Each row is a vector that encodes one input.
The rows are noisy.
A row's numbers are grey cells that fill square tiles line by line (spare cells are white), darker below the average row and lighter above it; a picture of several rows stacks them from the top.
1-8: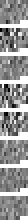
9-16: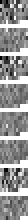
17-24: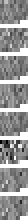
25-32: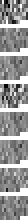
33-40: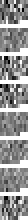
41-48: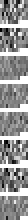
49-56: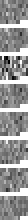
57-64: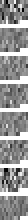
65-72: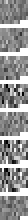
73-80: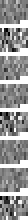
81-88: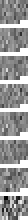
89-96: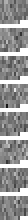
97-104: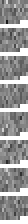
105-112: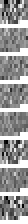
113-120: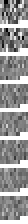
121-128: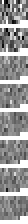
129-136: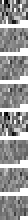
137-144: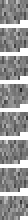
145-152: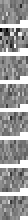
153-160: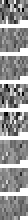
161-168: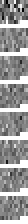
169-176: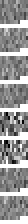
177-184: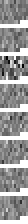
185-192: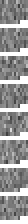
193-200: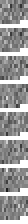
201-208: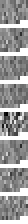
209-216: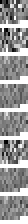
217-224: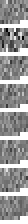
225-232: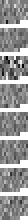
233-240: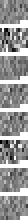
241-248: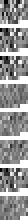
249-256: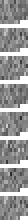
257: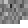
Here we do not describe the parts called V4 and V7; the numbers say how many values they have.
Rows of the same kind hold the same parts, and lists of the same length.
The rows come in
3 kinds.
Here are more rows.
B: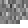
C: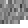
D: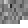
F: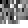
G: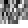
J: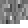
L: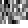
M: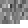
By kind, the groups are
B, J
C, D, M
F, G, L

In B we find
a point on a 3-point line, a point on a 6-point line and a value of V7.
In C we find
a point on a 5-point line and a value of V7.
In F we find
a value of V4.
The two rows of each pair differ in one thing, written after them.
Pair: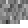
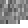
the value of V7
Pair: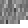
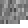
the place on the 3-point line
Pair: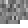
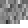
the value of V7
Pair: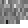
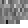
the place on the 6-point line
